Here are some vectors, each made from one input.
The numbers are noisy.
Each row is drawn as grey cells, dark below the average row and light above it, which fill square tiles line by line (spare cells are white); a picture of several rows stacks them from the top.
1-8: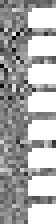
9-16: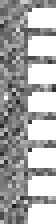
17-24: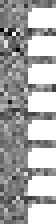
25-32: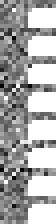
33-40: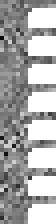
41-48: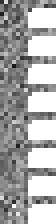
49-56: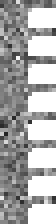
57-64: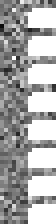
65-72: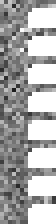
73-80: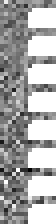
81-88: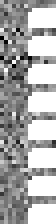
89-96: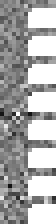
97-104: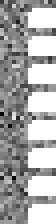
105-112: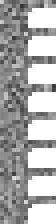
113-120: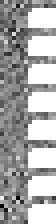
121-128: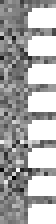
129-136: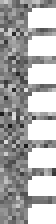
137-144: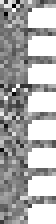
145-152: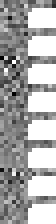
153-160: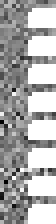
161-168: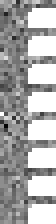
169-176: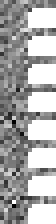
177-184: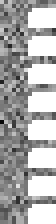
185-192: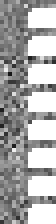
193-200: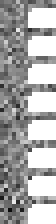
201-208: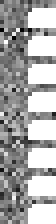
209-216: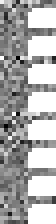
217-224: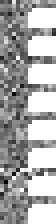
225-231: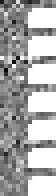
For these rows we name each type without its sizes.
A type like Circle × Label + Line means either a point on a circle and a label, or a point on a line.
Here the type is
Bool × Line × Line + Tree.
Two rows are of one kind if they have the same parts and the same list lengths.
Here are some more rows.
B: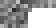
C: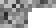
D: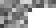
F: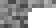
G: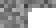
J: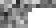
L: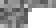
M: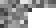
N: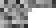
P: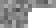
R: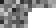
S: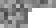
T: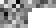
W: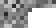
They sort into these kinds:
B, C, G, L, P, R, S, T, W
D, F, J, M, N

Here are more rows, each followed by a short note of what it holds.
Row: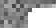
a point on each of two lines and a true/false value
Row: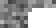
a node of a tree
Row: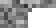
a node of a tree
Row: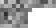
a point on each of two lines and a true/false value
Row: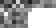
a point on each of two lines and a true/false value
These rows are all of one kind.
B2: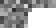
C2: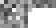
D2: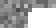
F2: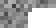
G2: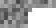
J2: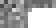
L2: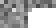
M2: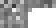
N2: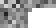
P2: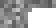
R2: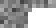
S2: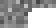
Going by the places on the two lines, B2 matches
D2, F2, J2 and M2.
